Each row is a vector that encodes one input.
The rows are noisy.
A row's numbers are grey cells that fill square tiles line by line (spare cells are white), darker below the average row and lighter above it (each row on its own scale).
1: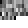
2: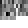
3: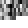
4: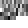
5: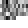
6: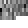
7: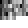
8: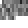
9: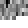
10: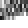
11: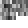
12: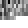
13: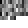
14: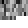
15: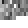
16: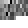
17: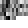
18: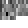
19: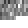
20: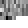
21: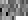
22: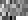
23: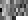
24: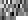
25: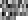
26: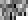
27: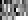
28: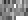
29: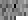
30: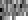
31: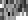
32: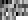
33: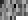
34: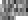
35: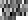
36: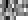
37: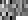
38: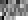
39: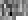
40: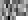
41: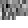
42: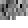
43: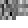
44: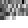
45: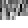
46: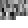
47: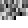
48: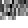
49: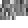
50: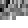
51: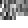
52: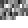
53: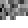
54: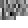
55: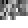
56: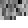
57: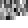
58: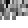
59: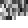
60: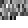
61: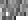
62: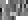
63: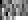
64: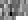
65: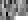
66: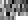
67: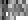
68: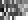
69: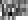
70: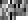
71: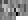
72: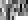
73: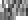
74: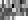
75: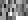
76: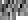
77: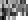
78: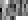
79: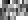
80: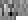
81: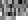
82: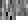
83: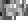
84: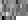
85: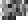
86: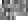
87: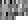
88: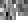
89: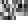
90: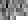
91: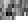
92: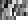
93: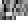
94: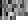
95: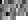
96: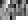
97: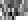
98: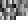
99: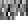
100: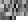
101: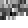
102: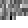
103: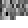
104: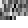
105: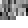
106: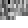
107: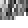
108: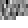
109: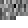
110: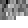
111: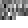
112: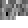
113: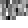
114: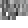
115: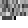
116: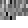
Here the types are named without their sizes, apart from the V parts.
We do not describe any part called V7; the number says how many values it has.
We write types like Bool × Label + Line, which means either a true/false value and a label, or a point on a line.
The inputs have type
(Bool × Bool × Bool × Bool + V7) × Tree.
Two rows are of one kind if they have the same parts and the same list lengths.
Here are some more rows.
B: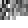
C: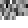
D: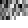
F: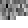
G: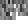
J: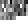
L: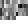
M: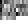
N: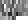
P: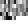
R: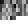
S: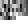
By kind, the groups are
B, D, G, J, L, M, P, R, S
C, F, N

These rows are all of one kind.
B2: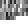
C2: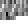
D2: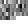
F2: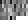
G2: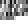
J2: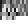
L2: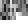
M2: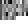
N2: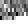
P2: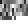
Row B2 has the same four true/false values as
C2, G2, M2 and P2.
